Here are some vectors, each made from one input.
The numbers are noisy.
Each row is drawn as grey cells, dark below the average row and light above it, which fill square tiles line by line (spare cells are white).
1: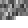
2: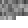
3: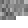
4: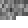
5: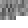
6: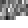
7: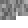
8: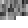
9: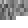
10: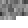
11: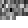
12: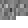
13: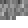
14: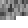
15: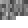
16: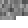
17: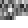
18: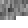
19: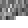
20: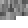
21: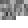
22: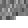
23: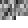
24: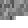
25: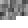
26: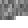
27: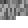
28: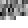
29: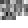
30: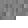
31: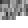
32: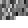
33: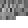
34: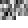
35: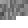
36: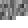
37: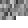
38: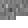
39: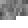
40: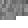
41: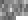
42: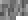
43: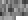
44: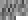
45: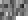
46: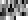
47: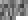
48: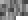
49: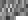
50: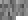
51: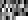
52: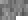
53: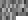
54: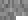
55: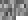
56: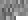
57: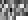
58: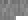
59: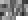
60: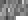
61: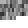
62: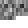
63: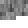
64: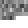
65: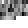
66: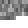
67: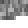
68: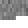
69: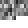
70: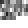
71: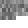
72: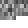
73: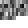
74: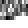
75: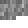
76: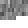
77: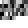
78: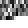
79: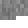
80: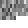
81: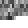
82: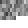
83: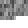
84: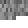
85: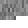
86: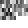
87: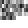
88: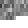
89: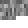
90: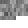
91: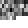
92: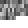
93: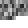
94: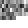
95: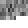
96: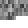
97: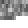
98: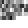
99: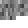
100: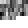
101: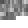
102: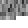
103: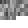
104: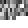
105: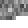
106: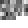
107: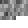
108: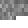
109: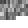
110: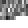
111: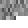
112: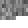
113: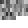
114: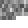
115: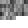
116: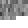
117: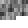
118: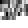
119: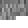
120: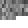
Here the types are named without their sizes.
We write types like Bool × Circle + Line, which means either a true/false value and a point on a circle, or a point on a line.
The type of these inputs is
(Bool × Bool × Bool × Bool × Label + Unit) × Label × Label.
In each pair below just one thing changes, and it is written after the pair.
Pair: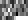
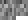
one of the four true/false values
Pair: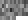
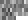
one of the four true/false values
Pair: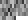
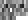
one of the three labels
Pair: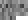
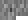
one of the three labels
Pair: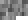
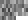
one of the three labels
